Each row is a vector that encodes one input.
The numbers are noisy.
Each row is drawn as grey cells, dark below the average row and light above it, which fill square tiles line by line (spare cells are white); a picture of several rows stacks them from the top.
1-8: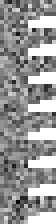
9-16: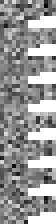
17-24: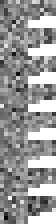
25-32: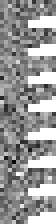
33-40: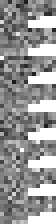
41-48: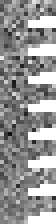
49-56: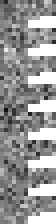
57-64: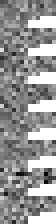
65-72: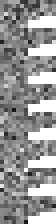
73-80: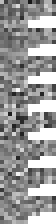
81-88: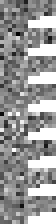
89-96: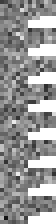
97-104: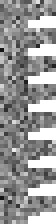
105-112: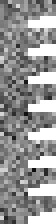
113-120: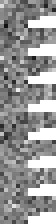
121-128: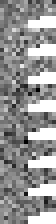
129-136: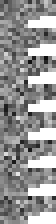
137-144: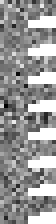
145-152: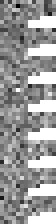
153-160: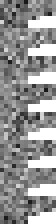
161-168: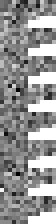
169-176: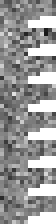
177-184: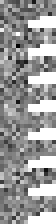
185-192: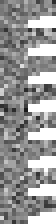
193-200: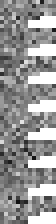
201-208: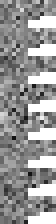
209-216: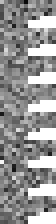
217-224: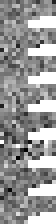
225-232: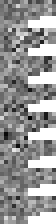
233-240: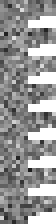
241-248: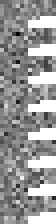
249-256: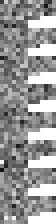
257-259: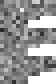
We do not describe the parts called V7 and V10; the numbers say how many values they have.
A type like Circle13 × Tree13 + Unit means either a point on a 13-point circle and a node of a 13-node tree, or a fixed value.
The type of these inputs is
Line9 × (Line9 + V7) + List2(Bool × V10).
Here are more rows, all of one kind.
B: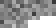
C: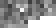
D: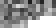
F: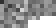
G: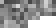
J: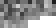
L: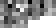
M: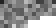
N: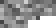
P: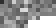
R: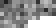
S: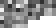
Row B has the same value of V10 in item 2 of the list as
F, G and L.
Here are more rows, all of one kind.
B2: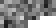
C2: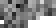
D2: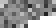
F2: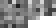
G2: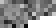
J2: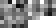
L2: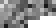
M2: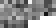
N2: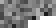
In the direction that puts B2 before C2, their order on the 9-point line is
L2, D2, G2, N2, B2, C2, F2, J2, M2.
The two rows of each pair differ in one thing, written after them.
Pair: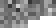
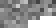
the true/false value in item 2 of the list
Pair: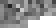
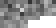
the value of V10 in item 2 of the list
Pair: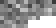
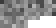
the value of V10 in item 1 of the list
